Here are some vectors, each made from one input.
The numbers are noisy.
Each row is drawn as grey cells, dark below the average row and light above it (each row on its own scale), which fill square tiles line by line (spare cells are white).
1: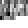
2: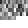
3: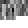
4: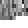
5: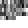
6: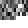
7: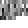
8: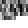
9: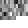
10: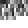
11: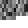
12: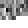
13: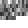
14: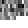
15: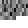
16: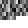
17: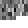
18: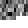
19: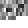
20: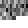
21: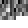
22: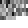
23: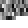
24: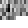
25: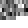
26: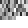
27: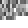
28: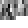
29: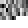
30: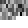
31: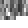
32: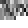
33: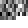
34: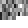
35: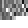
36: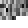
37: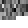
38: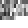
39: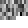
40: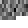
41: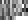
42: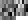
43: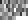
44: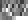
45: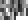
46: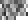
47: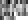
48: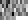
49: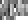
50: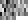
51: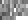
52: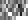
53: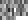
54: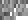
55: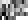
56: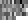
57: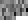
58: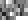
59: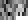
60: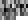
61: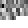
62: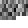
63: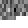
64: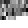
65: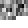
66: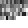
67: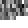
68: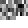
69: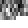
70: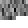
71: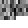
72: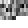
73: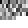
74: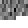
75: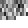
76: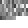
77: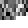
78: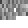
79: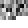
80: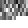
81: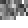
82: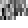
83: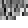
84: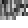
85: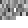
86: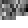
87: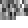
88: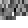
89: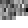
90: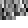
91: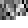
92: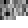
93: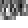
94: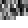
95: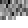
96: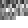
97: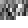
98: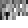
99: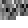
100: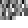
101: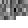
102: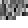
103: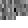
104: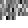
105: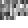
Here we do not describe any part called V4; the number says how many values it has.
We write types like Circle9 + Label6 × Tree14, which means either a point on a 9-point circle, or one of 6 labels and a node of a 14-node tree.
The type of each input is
List2(Label5 × V4).
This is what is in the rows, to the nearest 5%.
All of them are lists of up to two items, each one of 5 labels and a value of V4: about 10% are empty, 45% hold one and 45% two.
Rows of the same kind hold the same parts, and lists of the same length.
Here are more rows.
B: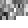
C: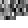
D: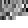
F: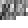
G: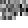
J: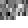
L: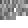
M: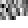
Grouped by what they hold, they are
B, F, J, L
C, D, G
M

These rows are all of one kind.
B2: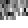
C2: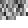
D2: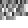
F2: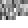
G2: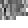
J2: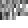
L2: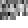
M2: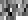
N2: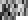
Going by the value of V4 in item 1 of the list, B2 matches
C2 and L2.
